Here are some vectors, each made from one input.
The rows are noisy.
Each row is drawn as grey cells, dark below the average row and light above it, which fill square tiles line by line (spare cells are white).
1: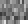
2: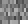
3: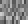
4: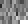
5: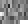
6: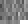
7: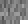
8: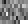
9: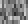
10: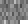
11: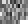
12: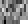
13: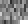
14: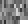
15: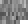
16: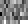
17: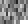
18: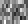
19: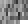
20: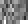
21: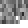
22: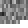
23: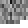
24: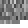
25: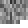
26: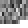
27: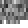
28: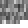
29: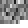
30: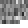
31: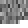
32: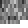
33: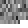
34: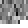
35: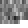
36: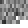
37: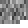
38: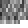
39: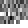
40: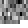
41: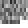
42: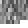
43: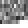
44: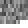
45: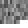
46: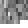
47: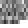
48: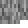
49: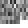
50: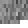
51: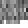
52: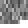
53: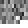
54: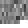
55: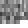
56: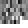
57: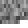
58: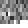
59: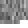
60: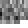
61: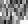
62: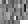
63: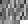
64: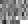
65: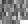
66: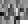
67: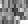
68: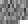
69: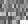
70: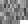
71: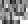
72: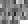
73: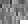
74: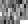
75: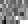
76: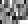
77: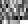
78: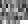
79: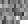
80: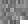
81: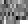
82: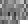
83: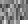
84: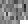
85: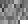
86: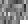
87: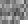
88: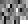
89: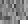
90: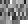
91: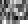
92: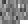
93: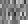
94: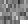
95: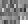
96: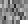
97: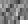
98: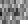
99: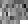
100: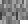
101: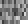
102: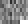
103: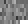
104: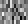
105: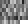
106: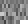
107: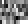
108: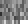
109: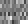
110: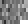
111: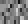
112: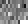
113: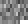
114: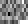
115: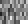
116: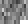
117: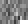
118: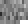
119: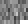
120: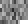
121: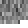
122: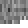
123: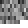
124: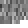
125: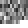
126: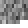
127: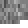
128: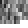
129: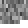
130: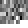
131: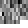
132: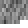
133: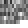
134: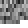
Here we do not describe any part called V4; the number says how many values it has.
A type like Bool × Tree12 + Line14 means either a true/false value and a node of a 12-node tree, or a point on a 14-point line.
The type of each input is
List3(Line5) + V4 × V4.
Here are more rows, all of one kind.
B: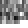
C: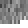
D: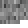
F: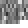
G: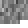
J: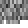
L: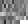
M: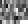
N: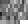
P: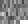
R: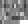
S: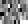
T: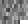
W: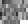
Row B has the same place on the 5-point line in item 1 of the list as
F, N, P and W.
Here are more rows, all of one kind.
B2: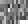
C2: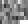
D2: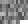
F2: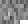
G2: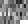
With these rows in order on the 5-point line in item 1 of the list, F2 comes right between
D2 and G2.
